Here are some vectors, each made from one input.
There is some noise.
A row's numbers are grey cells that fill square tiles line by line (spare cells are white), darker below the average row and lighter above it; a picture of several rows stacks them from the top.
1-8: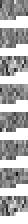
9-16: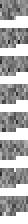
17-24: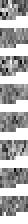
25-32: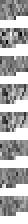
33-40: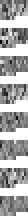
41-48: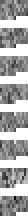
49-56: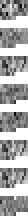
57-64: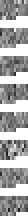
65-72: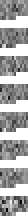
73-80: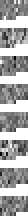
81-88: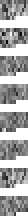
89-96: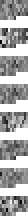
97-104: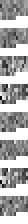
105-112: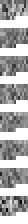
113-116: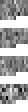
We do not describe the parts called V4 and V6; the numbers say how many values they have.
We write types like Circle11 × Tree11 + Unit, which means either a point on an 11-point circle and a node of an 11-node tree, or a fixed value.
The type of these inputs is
Bool × V4 × V6 + Line5.
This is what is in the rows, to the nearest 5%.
About 30% of them hold a point on a 5-point line. The rest hold a true/false value, a value of V4 and a value of V6.
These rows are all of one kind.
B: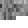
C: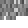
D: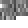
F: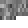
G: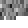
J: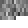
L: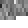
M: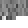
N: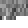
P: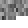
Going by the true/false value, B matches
C, L and M.
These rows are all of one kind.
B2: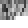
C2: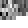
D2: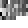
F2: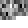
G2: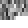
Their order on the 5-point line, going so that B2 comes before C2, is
B2, G2, F2, C2, D2.
